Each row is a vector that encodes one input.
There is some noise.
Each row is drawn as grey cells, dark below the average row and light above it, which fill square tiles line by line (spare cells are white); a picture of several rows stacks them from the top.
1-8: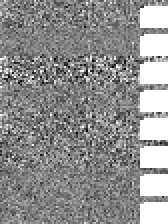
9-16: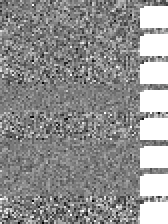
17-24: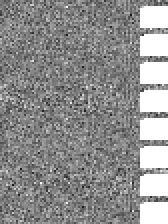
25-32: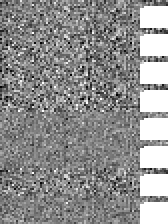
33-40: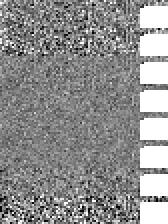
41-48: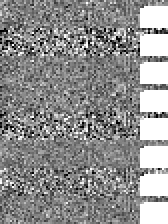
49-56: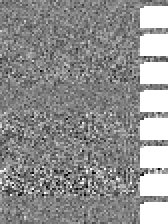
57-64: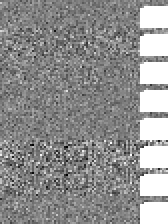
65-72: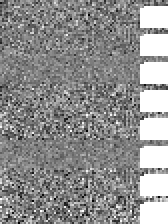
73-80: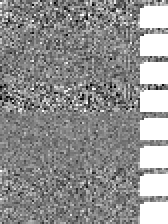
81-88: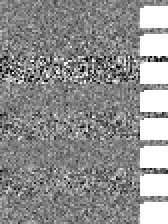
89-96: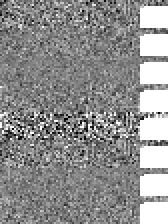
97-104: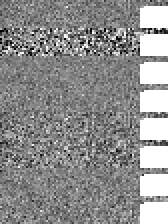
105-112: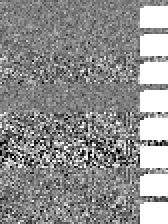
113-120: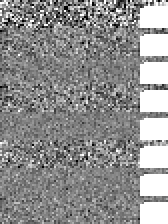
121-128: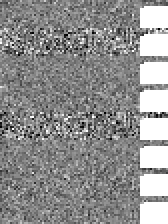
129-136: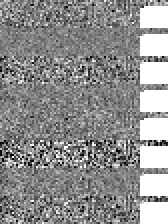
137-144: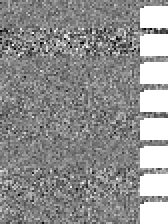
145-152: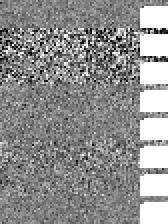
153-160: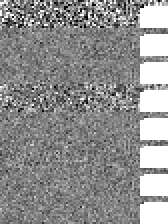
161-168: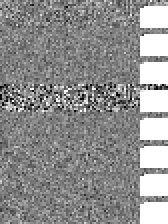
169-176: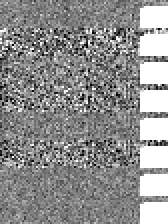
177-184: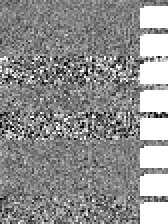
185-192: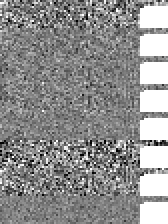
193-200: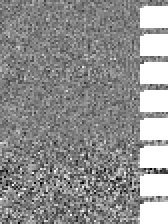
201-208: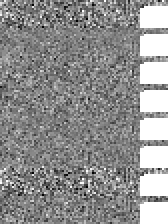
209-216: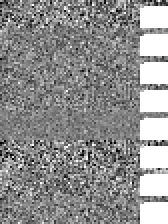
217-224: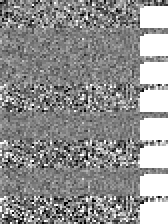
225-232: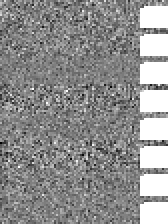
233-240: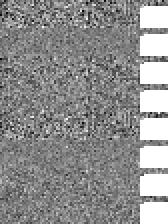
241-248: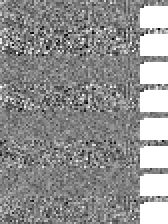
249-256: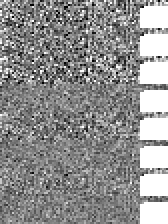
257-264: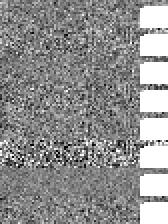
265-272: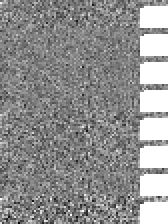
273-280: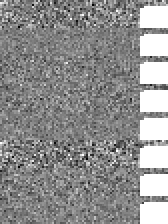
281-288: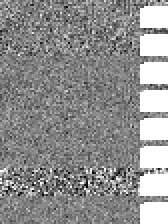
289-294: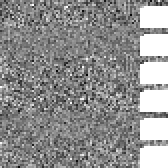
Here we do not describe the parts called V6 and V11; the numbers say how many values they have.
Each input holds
a true/false value, together with either a point on a 5-point line and a value of V11, or a point on a 10-point line and two values of V6.
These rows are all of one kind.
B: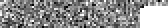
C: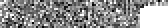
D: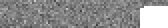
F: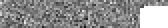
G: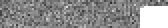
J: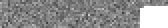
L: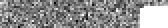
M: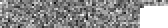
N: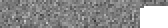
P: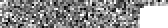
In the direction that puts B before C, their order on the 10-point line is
B, D, M, L, G, N, C, F, J, P.
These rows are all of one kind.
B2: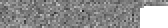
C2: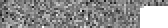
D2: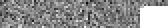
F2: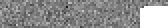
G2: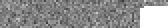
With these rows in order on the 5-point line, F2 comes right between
D2 and G2.
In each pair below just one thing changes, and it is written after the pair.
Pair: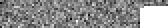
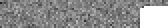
the place on the 5-point line
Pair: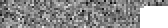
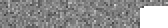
the true/false value
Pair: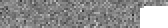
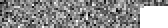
the true/false value
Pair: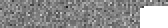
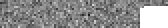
the place on the 5-point line
